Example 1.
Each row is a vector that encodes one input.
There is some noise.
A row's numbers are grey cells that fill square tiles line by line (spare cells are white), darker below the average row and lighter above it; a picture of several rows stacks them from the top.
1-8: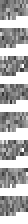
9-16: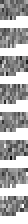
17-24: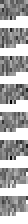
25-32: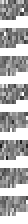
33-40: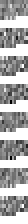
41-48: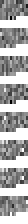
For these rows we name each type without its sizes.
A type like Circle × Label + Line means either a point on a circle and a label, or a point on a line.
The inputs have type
List(Line).
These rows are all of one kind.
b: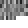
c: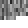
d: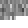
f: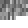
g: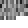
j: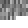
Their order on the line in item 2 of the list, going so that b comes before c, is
j, f, d, b, c, g.
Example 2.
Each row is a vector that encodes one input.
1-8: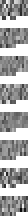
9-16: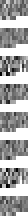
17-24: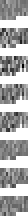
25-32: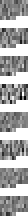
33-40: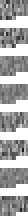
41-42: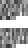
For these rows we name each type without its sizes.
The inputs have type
(Circle + Unit) × Line × Line.
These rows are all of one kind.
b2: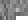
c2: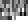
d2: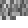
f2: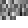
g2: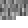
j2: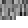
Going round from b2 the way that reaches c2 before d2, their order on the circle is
b2, f2, c2, g2, d2, j2.
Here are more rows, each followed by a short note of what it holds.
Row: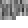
a point on a circle and a point on each of two lines
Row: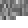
a point on each of two lines
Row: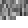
a point on each of two lines
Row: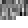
a point on each of two lines
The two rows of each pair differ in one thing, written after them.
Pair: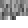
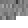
the place on the circle
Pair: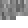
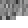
the place on one of the two lines
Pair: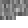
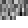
the place on one of the two lines
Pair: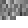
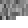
the place on one of the two lines
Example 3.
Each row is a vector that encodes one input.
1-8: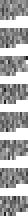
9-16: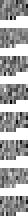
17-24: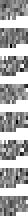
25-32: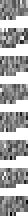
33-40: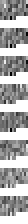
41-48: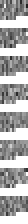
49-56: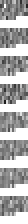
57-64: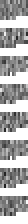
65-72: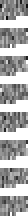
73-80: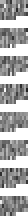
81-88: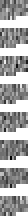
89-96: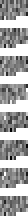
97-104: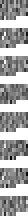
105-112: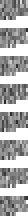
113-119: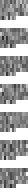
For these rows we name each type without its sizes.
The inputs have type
List(Line).
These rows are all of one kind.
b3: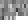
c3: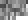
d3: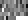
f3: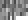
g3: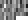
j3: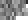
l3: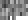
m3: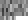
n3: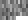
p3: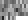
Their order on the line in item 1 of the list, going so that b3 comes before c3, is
g3, d3, n3, m3, b3, p3, f3, l3, c3, j3.
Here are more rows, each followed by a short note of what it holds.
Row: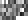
the empty list
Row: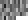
a list of one item
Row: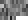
a list of one item
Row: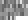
a list of two items
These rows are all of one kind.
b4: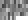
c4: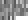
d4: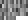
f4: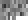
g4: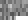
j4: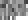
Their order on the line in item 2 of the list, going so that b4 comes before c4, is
d4, f4, b4, j4, c4, g4.
